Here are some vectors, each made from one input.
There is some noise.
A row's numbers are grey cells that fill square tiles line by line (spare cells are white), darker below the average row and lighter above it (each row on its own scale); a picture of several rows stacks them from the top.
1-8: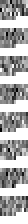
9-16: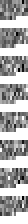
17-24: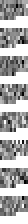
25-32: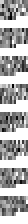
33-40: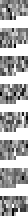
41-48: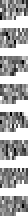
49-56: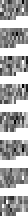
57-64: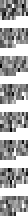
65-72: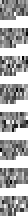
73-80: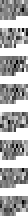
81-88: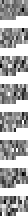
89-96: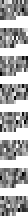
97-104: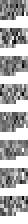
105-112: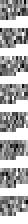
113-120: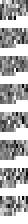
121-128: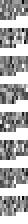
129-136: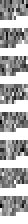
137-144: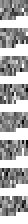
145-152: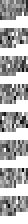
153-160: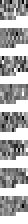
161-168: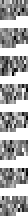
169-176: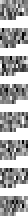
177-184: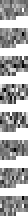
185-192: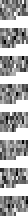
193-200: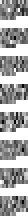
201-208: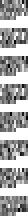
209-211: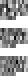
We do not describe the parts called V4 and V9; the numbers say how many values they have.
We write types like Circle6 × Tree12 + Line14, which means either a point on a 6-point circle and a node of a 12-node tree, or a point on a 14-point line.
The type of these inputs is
Bool × (Circle10 + V4) × V9.
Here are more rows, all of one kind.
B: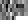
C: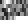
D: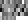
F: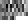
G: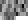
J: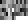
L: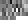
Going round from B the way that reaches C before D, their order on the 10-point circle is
B, G, C, D, J, L, F.
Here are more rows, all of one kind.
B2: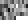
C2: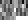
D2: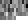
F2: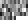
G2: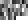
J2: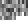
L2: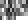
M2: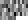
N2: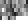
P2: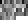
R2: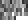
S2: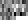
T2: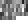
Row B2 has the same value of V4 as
F2, G2, M2 and S2.
